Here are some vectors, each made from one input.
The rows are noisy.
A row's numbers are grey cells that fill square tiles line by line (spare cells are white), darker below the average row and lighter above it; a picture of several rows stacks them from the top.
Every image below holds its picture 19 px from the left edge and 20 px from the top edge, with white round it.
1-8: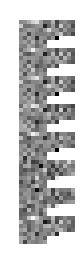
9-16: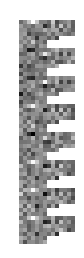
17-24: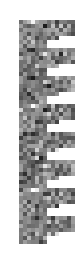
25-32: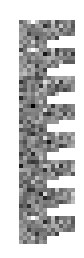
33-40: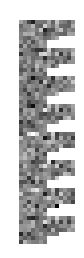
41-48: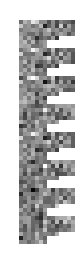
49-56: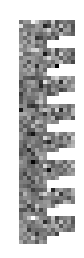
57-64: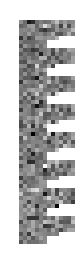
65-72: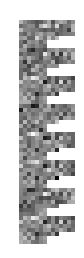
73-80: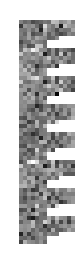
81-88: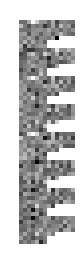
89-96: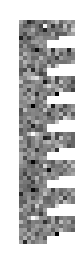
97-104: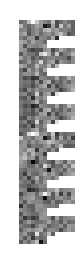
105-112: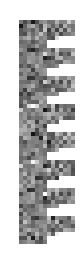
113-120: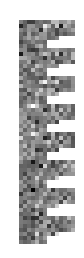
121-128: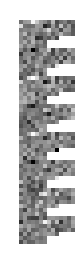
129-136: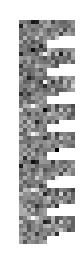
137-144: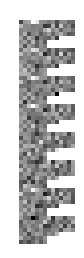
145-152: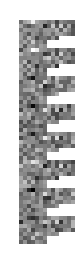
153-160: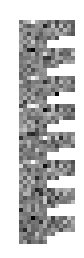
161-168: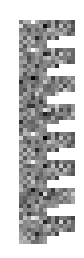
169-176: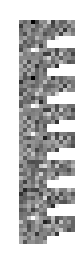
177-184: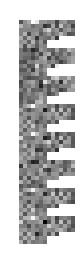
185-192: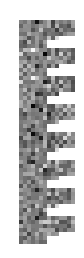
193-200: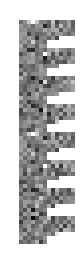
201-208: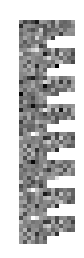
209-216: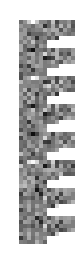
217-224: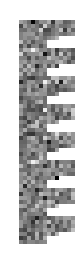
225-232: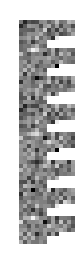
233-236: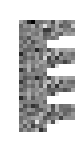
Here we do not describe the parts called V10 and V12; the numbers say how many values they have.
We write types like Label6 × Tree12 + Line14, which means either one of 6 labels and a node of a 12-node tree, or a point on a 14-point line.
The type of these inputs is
Circle8 × (Line7 + V12) + V10.
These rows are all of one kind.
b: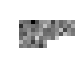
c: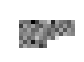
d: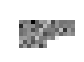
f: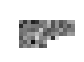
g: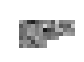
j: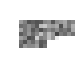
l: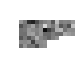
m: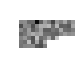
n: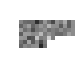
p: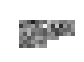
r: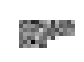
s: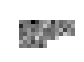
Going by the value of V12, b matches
g, l, m and s.
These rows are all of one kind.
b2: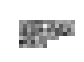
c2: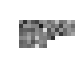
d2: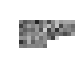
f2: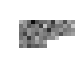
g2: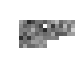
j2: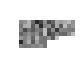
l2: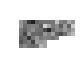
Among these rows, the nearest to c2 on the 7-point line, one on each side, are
d2 and j2.
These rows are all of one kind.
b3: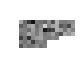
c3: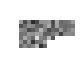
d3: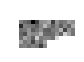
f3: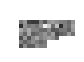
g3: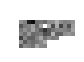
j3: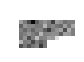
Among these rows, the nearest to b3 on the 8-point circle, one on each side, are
g3 and j3.
